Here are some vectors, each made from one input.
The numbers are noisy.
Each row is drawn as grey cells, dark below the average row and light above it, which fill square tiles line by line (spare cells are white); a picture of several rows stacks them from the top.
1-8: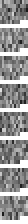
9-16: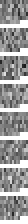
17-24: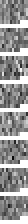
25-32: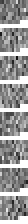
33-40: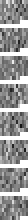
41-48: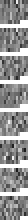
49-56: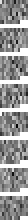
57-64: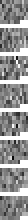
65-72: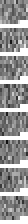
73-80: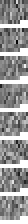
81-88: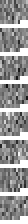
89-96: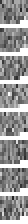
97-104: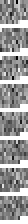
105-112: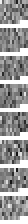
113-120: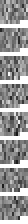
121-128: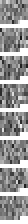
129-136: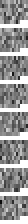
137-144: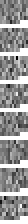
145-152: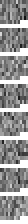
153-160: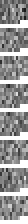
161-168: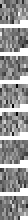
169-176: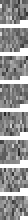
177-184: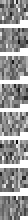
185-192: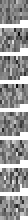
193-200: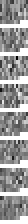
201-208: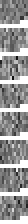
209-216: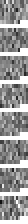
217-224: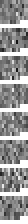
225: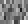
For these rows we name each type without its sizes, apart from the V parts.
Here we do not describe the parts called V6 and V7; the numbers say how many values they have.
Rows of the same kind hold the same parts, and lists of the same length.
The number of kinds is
2.
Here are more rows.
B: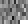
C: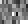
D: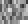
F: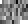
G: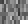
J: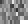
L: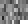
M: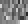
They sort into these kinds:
B, C, G, L, M
D, F, J

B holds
a point on each of two lines, a true/false value and a value of V7.
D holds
a point on a line, a true/false value, a value of V6 and a value of V7.
